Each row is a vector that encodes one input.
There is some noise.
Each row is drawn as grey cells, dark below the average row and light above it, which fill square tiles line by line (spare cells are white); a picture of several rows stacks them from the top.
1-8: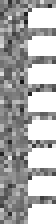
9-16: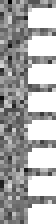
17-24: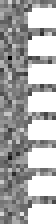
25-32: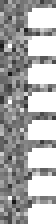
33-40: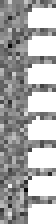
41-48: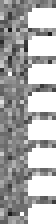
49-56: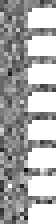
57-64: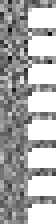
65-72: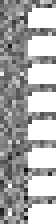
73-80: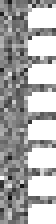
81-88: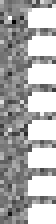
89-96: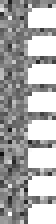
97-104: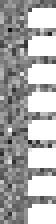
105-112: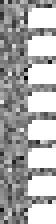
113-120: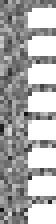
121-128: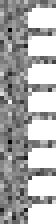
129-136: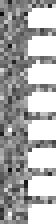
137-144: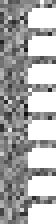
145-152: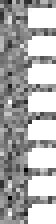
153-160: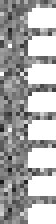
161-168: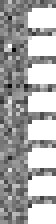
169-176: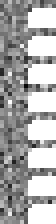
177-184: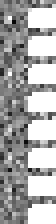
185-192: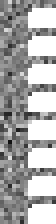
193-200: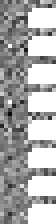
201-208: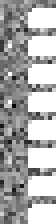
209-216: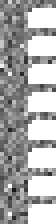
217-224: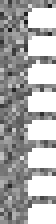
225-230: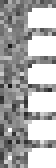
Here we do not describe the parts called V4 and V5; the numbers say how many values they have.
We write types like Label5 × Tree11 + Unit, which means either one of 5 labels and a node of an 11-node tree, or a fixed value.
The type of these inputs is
Bool × (Line6 + V5) + Line7 × V4.
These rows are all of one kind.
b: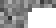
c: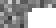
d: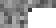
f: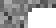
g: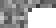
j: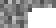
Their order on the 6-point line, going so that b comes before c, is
d, j, g, b, f, c.
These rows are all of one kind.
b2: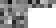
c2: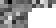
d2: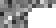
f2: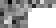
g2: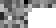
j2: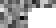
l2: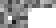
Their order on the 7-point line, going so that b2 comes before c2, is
j2, b2, l2, f2, c2, d2, g2.
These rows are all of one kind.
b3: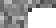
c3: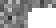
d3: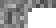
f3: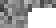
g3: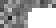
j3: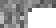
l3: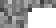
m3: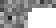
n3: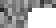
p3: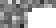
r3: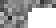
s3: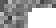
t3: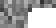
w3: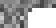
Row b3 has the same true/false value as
d3, j3 and w3.
